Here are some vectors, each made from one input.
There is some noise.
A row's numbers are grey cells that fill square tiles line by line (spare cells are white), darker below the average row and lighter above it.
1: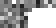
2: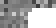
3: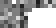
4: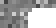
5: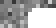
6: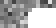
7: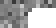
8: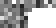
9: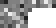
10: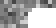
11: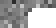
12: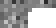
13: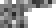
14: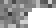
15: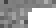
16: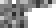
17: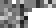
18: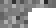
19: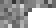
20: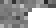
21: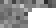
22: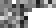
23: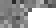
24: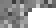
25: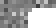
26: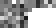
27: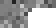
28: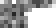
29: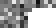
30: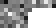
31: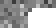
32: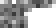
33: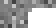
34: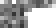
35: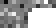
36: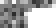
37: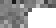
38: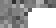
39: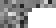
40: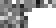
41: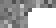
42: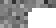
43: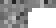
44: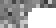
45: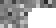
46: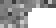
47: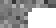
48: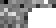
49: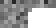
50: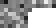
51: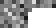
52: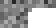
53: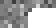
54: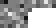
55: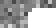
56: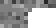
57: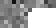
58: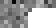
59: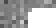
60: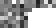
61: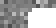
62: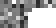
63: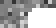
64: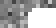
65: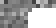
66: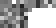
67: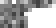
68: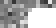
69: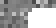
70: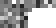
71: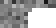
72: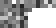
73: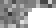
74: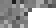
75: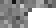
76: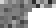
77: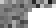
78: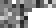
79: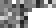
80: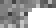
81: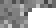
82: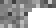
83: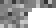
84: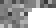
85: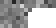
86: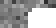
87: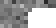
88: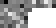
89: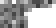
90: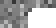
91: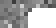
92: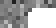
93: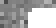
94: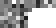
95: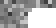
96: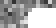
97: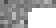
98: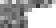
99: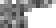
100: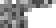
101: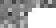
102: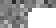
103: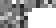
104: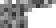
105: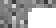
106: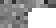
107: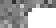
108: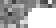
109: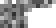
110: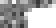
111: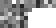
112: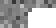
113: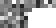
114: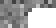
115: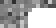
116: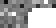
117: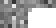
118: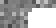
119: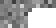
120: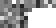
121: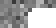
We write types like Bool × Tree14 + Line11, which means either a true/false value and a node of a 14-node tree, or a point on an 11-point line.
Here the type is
Bool × Line5 + Line6.
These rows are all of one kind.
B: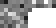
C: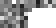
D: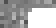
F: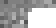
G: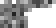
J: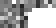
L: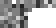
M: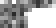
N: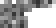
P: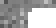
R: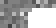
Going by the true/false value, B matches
C, J and L.
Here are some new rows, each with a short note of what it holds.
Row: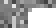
a point on a 5-point line and a true/false value
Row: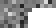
a point on a 5-point line and a true/false value
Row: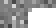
a point on a 5-point line and a true/false value
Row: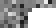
a point on a 5-point line and a true/false value
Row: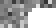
a point on a 6-point line
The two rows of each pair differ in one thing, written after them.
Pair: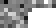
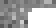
the true/false value
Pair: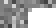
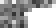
the place on the 5-point line
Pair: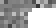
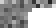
the place on the 5-point line
